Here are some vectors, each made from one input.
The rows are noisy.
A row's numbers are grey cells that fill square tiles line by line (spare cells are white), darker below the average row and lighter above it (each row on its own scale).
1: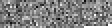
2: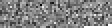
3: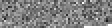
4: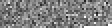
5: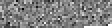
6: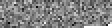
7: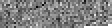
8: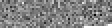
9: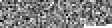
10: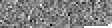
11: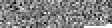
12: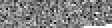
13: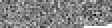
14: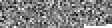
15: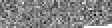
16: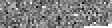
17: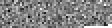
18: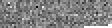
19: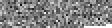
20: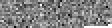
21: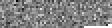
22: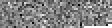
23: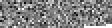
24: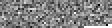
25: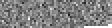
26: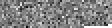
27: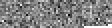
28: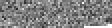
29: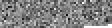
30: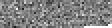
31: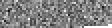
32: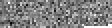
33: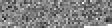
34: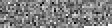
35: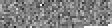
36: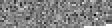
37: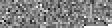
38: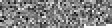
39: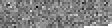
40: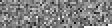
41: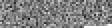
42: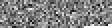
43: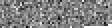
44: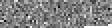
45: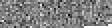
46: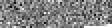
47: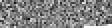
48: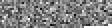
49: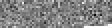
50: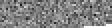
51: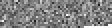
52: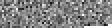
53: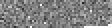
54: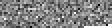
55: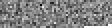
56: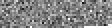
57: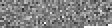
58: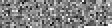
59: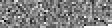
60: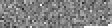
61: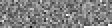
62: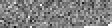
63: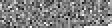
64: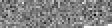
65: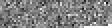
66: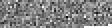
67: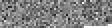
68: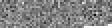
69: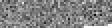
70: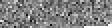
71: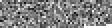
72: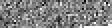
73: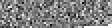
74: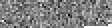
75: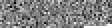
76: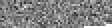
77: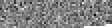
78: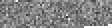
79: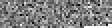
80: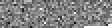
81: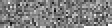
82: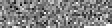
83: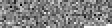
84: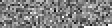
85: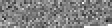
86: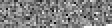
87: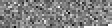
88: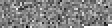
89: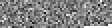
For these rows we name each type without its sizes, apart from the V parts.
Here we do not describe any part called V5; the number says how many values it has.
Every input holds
either two labels, or a value of V5.
